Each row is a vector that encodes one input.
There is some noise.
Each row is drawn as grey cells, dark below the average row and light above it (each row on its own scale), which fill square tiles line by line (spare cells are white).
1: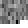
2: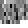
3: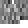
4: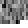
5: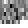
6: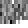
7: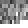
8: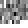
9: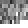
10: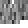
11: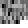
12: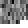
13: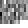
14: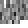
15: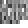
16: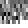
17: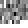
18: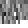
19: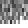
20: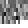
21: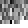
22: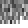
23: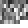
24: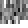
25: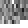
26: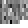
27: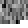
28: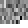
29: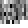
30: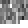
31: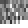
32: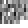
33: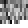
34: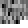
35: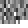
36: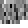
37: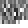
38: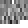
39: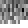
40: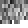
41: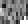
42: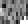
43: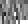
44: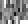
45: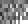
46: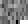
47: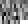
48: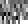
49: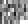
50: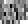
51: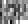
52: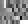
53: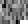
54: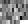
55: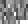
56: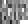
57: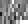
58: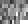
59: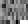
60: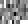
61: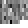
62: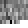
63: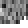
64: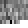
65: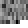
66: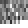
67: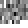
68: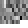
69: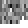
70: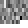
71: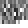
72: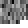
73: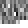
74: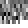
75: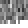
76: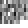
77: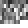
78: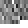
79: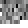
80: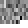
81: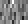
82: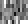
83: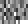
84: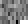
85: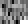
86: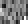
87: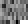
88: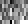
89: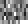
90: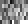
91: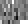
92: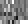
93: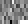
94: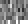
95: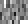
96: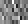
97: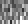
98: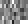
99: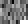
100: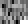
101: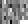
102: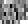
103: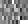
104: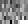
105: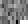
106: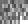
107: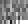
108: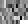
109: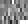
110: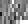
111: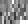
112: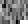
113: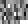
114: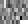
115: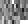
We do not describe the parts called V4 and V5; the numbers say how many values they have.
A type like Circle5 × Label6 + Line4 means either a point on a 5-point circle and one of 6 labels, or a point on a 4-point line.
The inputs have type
(Bool × Bool × Bool × Bool + V4) × V5 + Label6.
